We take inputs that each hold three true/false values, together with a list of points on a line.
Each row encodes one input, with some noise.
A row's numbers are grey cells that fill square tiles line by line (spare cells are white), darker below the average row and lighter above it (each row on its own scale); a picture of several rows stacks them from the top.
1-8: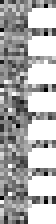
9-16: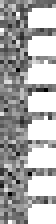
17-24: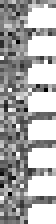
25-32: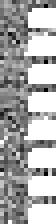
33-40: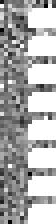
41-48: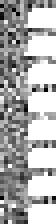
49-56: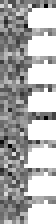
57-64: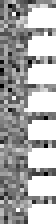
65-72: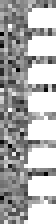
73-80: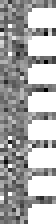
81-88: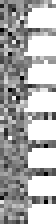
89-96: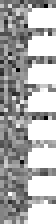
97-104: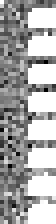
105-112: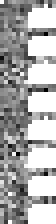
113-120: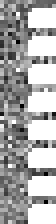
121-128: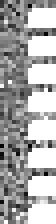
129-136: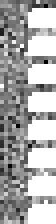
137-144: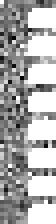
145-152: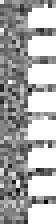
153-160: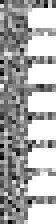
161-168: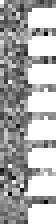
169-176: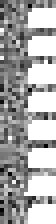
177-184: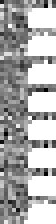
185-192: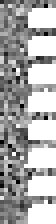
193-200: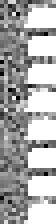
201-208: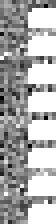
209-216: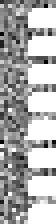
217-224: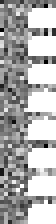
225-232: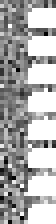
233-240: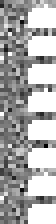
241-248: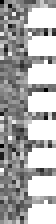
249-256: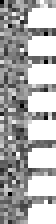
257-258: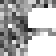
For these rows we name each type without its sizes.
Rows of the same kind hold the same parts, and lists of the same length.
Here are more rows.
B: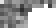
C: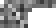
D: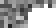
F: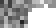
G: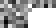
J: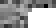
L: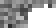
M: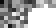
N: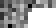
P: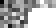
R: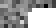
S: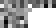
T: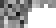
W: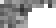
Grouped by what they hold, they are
B, C, D, L, W
F, G, M, N, P
J, R, S, T

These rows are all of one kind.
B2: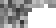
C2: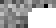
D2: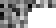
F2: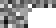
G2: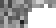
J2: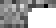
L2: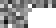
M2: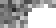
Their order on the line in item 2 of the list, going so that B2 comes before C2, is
L2, F2, M2, G2, D2, B2, C2, J2.
